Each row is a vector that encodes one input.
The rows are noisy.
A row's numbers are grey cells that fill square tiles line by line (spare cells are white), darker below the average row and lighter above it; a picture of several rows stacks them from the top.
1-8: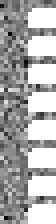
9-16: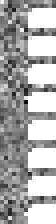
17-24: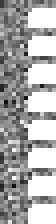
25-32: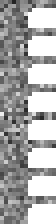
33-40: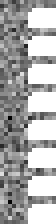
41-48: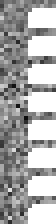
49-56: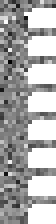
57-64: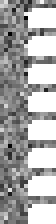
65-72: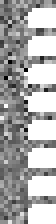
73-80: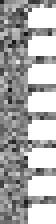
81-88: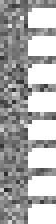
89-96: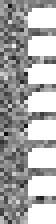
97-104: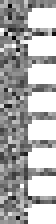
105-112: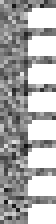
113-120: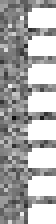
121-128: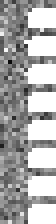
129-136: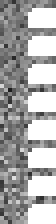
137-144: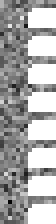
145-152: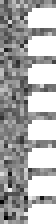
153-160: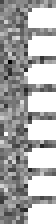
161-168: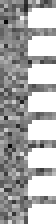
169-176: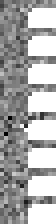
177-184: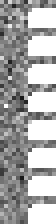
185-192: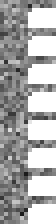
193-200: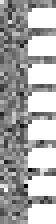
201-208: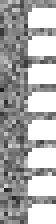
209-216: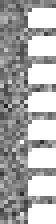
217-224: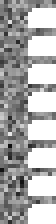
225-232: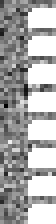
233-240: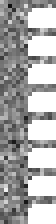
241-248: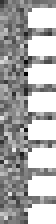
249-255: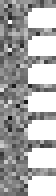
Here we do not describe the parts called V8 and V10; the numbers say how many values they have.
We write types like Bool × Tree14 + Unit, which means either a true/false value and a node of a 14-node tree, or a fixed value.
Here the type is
Bool × V10 + Line9 + V8.
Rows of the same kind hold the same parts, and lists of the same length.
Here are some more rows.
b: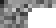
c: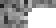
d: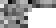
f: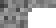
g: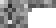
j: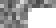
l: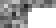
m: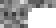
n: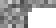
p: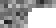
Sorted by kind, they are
b, c, d, f, j, m
g, p
l, n

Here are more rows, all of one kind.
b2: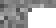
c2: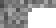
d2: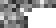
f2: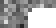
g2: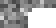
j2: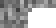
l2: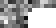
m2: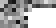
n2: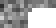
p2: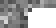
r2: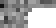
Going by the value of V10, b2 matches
d2, g2 and r2.
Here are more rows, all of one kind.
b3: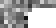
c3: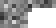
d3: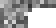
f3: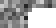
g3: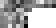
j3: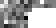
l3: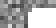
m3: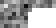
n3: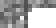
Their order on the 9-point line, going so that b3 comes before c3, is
j3, m3, f3, n3, g3, l3, b3, d3, c3.
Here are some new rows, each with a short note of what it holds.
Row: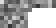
a value of V8
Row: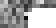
a point on a 9-point line
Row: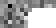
a value of V8
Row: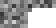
a point on a 9-point line
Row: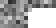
a true/false value and a value of V10
